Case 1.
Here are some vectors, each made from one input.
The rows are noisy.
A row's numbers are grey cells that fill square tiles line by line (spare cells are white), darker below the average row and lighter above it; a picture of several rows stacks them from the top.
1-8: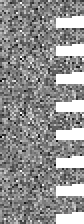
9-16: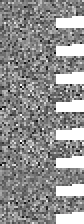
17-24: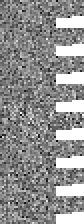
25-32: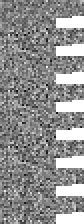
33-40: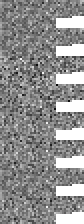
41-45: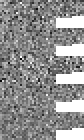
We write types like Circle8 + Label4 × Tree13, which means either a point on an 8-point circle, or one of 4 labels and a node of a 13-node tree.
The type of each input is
Tree7.
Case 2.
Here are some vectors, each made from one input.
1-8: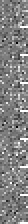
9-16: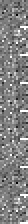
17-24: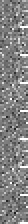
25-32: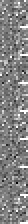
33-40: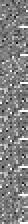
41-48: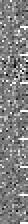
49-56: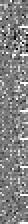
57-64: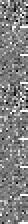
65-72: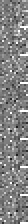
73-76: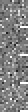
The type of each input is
Bool × Bool × Bool + Unit.
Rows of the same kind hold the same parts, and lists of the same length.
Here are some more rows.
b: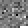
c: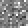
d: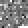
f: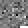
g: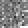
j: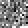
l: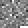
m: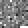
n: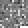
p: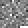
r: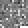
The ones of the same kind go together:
b, c, d, f, g, l, m, n, p, r
j

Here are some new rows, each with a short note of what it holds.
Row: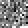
a fixed value
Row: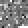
three true/false values
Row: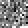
a fixed value
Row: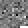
three true/false values
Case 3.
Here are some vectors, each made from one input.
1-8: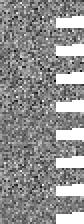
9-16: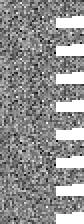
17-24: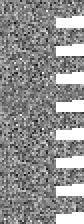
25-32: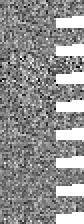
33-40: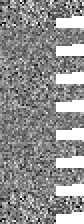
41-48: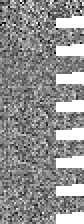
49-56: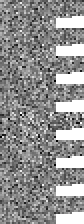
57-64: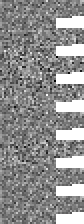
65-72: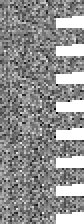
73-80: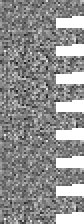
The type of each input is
Tree7.
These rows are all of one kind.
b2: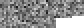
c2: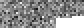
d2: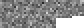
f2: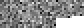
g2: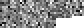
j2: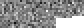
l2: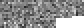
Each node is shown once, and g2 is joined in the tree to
f2.
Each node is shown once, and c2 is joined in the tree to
j2.
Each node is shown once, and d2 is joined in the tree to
f2, j2 and l2.
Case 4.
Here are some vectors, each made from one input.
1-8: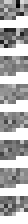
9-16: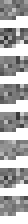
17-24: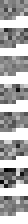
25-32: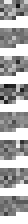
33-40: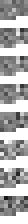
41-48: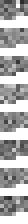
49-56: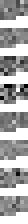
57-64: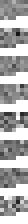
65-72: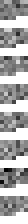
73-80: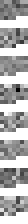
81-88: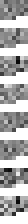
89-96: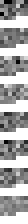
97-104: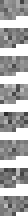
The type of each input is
Bool × Bool × Bool.
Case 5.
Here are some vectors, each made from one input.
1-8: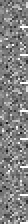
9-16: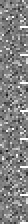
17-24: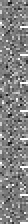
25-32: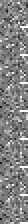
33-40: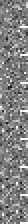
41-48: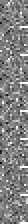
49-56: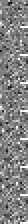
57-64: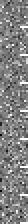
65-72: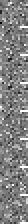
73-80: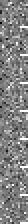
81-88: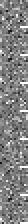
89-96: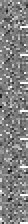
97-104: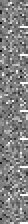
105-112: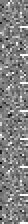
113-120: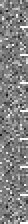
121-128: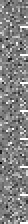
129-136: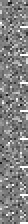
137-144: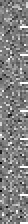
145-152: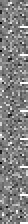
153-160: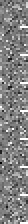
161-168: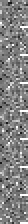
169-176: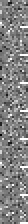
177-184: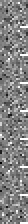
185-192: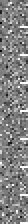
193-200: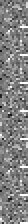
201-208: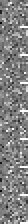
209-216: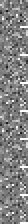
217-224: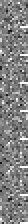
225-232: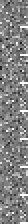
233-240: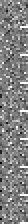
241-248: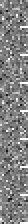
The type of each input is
Bool × Bool × Bool.
